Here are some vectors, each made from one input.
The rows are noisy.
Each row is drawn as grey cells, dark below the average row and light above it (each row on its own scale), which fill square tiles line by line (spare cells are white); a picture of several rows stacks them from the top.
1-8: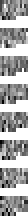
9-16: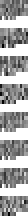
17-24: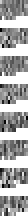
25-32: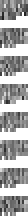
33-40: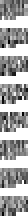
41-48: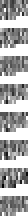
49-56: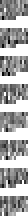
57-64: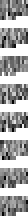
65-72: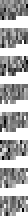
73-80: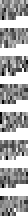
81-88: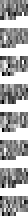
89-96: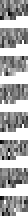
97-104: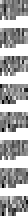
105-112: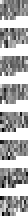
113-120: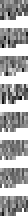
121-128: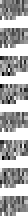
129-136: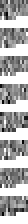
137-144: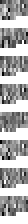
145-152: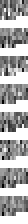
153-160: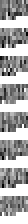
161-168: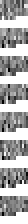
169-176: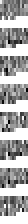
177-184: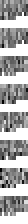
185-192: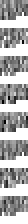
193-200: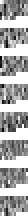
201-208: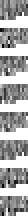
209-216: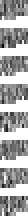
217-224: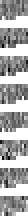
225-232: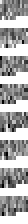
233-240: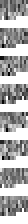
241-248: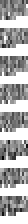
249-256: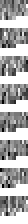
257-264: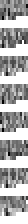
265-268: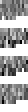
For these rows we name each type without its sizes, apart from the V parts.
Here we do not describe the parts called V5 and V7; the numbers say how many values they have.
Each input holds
a true/false value, together with either a point on a line and a node of a tree, or a value of V5 and a value of V7.
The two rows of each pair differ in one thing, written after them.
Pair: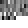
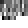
the value of V5
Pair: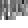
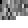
the true/false value
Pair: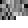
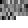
the value of V5
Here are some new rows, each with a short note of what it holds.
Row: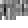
a point on a line, a node of a tree and a true/false value
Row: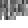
a true/false value, a value of V5 and a value of V7
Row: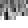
a true/false value, a value of V5 and a value of V7
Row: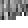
a point on a line, a node of a tree and a true/false value
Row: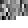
a true/false value, a value of V5 and a value of V7
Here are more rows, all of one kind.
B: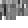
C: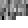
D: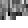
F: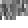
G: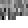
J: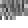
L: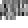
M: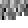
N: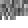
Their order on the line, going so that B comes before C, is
B, M, C, L, G, D, N, F, J.
